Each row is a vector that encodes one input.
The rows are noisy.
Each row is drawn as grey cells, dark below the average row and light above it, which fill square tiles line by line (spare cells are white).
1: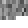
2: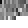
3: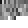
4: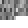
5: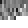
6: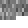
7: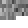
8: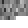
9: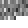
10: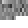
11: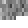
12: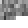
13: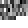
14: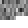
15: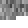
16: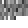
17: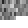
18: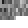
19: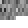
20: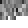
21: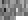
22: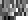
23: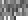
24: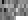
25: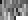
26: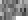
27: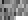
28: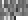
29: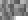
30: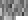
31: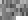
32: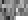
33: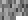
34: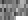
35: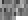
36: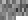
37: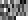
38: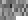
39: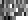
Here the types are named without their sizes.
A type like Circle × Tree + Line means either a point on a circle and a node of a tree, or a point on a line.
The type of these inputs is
Bool × Line.
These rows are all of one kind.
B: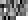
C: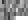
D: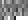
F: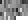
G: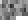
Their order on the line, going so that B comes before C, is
F, D, B, G, C.
